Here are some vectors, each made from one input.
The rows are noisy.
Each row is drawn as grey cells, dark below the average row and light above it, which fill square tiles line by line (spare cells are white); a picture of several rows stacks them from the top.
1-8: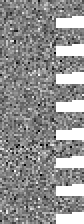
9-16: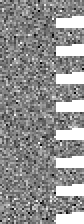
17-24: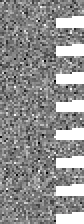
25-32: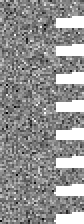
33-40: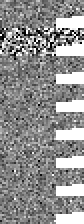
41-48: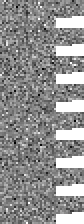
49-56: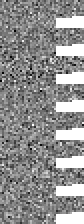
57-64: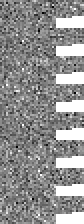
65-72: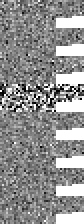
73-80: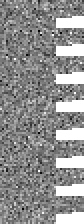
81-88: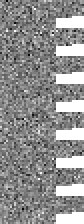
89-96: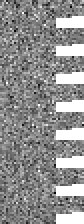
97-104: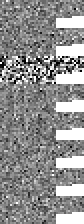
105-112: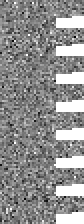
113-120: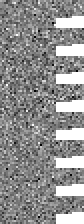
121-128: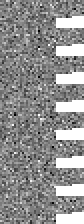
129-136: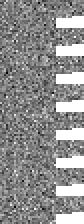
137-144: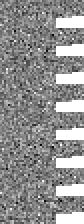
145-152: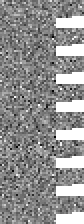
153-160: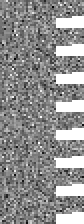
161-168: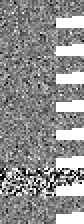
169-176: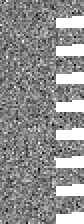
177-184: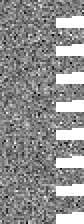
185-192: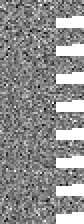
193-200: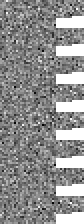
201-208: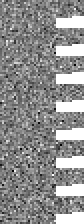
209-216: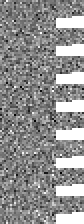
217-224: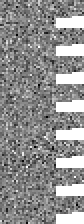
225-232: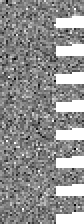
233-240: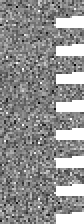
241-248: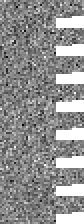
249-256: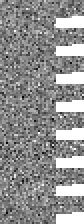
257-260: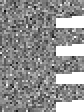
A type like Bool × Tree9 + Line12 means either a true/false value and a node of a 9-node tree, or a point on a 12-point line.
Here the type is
Circle6 × (Circle9 + Unit) × Circle18 + Unit.
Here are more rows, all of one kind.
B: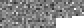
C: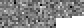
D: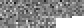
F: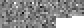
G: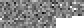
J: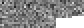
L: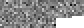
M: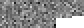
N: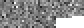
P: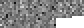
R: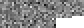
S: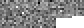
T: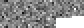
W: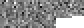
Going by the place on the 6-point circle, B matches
C, D and J.
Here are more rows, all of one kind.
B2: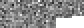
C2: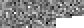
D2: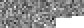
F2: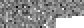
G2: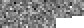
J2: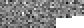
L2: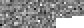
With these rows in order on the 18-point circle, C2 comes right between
D2 and L2.
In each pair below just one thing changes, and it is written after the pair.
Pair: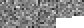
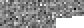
the place on the 18-point circle
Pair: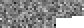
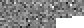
the place on the 6-point circle
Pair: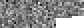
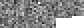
the place on the 9-point circle
